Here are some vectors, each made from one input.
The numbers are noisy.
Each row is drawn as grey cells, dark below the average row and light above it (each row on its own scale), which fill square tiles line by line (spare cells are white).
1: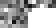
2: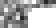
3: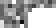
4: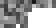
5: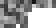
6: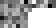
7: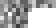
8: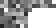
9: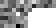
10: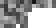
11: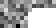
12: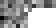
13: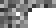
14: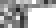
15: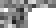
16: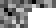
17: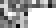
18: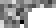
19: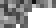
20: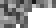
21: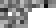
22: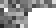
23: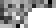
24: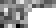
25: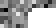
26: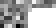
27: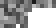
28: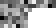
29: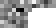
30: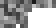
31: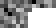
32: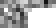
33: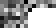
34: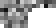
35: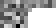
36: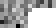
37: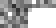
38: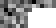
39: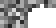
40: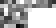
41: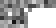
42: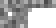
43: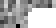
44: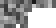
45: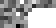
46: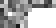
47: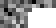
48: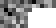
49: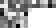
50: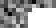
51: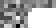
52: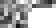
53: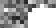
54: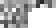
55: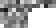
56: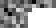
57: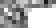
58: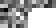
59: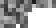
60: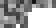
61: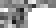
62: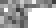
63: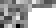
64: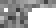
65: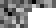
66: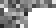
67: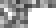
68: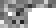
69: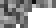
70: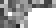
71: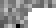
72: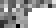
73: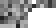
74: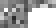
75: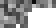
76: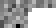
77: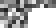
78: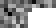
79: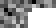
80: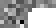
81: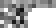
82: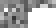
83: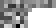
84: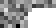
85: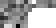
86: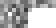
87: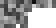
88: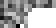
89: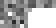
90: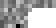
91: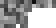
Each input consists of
a true/false value, together with either a fixed value, or two labels (each one of 6).
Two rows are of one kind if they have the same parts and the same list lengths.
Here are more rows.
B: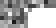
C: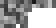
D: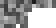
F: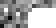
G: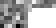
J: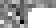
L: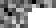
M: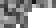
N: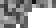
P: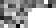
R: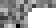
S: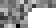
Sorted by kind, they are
B, F, G, J, P, R, S
C, D, L, M, N

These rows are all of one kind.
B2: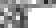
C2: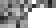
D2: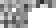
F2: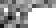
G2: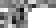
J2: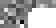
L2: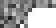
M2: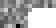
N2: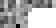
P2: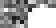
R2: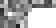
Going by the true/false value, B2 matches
D2, G2, J2 and P2.
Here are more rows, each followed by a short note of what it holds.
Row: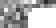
two labels (each one of 6) and a true/false value
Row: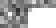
two labels (each one of 6) and a true/false value
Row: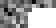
a true/false value
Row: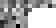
two labels (each one of 6) and a true/false value
